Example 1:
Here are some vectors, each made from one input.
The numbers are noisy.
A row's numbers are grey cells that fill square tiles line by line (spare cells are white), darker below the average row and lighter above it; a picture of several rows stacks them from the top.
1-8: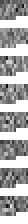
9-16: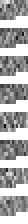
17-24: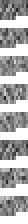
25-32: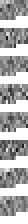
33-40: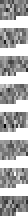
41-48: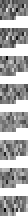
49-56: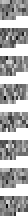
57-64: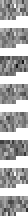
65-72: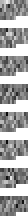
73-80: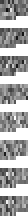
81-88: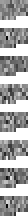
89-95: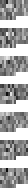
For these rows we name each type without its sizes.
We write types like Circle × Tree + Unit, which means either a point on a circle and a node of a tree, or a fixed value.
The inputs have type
Circle + Tree.
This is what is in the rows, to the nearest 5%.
About 55% of them hold a point on a circle. The rest hold a node of a tree.
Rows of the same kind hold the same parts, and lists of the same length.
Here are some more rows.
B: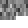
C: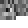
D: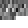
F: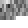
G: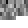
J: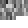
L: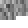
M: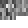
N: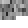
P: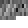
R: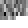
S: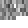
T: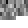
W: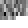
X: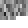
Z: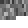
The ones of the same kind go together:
B, C, D, G, J, M, P, T, Z
F, L, N, R, S, W, X

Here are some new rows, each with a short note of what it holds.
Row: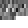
a point on a circle
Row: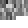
a point on a circle
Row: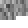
a node of a tree
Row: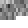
a node of a tree
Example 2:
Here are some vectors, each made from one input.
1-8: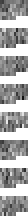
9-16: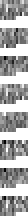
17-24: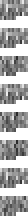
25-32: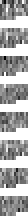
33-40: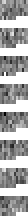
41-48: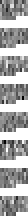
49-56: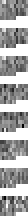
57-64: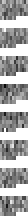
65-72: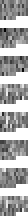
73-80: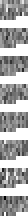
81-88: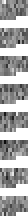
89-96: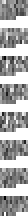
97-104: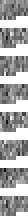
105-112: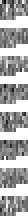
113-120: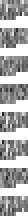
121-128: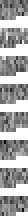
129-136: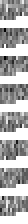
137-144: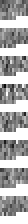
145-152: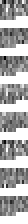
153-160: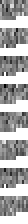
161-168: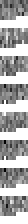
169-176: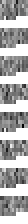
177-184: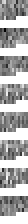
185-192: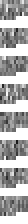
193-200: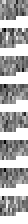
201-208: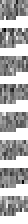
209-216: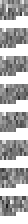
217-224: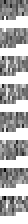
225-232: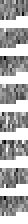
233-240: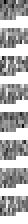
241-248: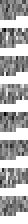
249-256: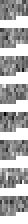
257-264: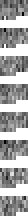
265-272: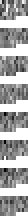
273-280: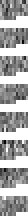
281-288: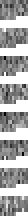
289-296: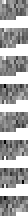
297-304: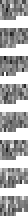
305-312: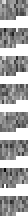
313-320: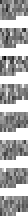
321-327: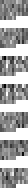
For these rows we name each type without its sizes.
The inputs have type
(Circle + Unit) × Line.
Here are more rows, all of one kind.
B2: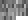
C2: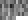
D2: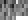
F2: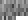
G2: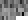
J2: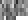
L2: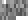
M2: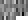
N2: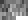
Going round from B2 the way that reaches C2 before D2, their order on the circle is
B2, N2, J2, M2, G2, L2, C2, F2, D2.
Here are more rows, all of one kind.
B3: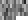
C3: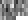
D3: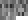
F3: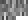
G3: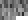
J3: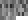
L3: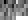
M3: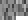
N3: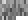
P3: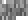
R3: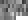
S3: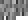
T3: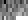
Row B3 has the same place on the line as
C3, N3 and P3.
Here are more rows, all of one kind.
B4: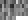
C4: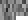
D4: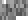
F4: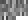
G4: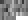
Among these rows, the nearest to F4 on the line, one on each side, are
B4 and G4.
